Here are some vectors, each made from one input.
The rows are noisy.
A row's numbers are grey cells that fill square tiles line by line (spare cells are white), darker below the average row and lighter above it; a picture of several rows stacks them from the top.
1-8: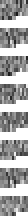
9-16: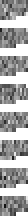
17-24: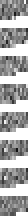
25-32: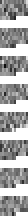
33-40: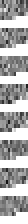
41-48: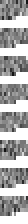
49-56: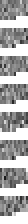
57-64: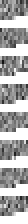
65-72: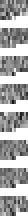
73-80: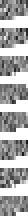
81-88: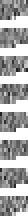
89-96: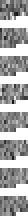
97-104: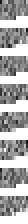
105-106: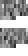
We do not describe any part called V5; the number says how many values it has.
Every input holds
a true/false value, together with either a point on a 6-point line, or a value of V5.
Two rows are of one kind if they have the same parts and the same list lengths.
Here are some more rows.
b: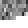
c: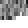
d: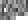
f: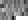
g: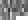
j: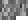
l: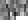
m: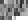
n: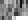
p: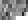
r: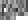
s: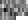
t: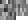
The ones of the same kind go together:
b, c, d, g, l, m, n, p, r
f, j, s, t

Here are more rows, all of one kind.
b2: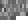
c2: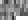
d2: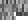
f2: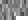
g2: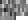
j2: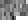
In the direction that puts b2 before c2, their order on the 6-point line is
g2, j2, b2, f2, c2, d2.
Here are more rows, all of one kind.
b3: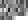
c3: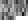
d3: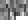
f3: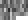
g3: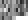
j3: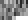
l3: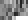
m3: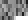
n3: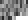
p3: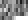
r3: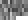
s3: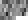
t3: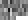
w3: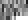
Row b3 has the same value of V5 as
g3, j3, l3 and p3.
